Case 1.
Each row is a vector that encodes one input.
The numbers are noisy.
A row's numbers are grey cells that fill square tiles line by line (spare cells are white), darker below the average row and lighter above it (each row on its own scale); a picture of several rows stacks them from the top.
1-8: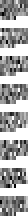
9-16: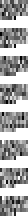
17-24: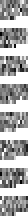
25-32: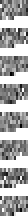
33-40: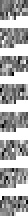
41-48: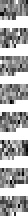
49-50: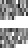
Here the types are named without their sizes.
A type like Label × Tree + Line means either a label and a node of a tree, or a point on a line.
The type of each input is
Label.
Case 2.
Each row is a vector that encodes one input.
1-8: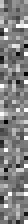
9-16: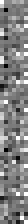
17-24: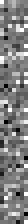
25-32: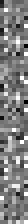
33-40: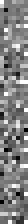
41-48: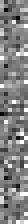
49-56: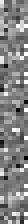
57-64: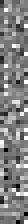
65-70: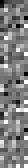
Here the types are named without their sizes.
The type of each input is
Line.
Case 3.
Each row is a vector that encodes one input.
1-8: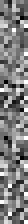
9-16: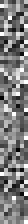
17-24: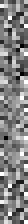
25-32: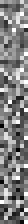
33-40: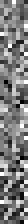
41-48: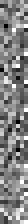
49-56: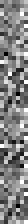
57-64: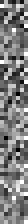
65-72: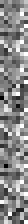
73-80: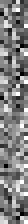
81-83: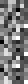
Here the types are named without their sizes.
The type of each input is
Line.
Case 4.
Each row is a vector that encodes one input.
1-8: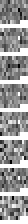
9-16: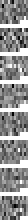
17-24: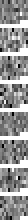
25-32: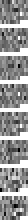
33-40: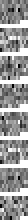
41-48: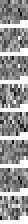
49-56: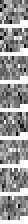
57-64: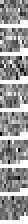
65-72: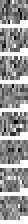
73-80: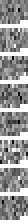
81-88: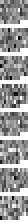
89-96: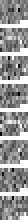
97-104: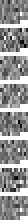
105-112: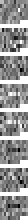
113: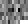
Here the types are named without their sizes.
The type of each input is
Circle.
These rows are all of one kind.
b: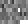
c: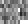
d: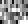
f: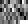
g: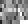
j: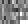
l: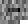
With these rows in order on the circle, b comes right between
c and d.
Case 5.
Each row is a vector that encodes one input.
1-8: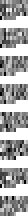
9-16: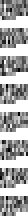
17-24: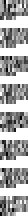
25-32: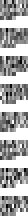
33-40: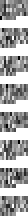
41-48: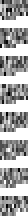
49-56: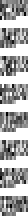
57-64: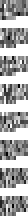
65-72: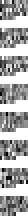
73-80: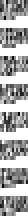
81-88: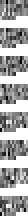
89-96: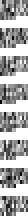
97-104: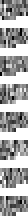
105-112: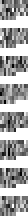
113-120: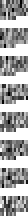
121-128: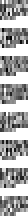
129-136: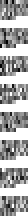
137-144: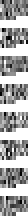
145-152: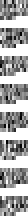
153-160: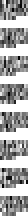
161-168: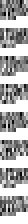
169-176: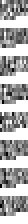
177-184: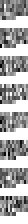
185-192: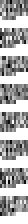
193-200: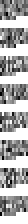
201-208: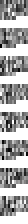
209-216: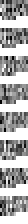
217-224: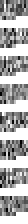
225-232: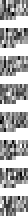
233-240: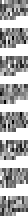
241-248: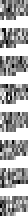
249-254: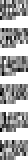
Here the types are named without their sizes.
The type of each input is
Label.
